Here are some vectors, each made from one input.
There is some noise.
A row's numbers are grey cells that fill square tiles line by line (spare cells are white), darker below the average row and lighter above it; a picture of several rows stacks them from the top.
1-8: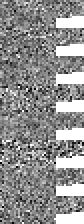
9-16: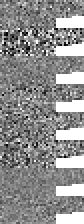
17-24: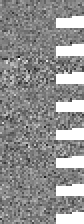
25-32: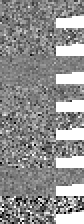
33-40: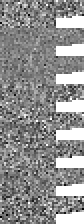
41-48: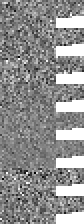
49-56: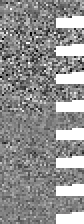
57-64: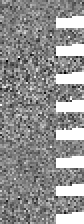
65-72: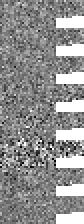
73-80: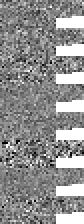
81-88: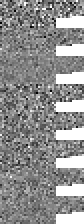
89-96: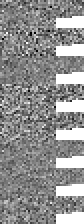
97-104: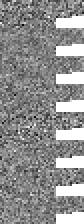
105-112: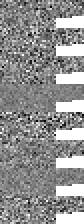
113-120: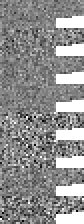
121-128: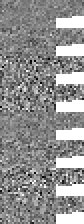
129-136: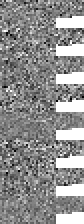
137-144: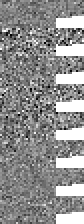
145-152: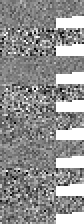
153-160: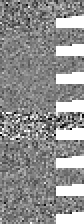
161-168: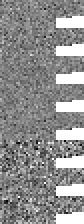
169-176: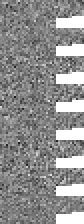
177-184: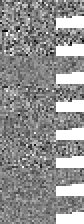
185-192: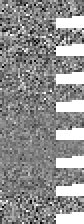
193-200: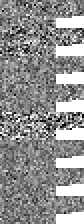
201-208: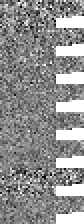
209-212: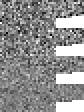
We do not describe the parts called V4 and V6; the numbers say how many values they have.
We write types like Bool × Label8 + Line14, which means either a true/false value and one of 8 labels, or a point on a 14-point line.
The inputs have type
(Bool × Bool × Bool × Bool + Unit) × Line5 + V4 × V6.
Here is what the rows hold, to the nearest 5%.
About 85% of them hold a point on a 5-point line, together with either a fixed value, or four true/false values. The rest hold a value of V4 and a value of V6.
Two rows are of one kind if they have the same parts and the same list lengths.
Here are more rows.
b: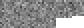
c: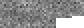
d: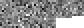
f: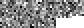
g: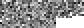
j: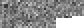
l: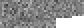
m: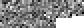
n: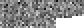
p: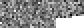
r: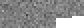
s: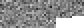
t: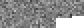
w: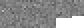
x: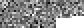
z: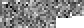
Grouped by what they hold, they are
b, f, g, p, r, s, t, w
c, j, l, m, n, z
d, x

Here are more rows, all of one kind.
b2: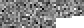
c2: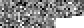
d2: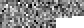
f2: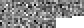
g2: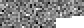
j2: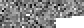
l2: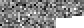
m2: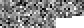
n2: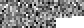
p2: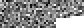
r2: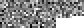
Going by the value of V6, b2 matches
f2, g2 and r2.
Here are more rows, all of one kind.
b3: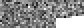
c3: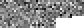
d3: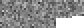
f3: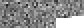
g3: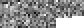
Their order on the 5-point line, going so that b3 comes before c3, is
b3, d3, f3, g3, c3.
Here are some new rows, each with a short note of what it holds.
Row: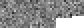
a point on a 5-point line and four true/false values
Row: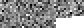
a value of V4 and a value of V6
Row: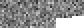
a point on a 5-point line and four true/false values
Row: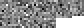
a value of V4 and a value of V6
